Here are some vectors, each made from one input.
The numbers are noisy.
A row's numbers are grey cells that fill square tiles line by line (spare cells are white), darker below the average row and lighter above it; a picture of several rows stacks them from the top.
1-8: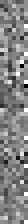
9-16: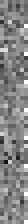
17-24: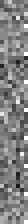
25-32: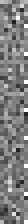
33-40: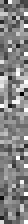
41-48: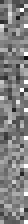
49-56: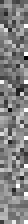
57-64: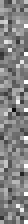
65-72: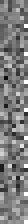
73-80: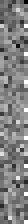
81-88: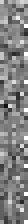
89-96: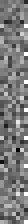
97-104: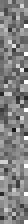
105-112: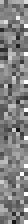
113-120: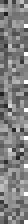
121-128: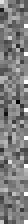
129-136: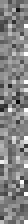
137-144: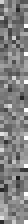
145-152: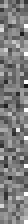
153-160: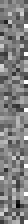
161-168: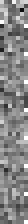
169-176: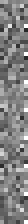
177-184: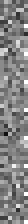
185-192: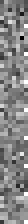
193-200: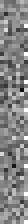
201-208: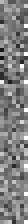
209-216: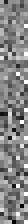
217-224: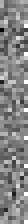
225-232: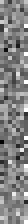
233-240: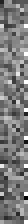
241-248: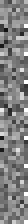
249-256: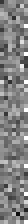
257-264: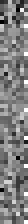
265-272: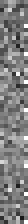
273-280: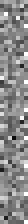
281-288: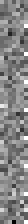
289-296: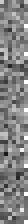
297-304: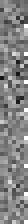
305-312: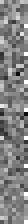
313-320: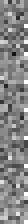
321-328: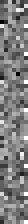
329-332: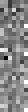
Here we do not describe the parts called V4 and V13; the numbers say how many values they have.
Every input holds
either one of 9 labels and a value of V13, or a list of up to two items, each a true/false value and a value of V4.
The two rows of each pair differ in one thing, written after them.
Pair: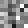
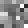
the value of V4 in item 2 of the list
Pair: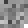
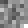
the value of V4 in item 2 of the list
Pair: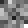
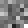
the value of V4 in item 1 of the list
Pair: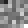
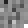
the value of V4 in item 1 of the list
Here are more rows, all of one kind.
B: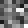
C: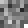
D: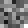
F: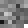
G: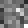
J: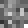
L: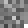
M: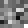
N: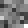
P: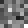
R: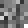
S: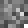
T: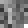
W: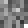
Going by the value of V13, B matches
G, P and S.
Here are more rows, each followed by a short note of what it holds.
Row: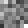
the empty list
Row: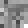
a list of two items
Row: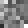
the empty list
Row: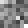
the empty list
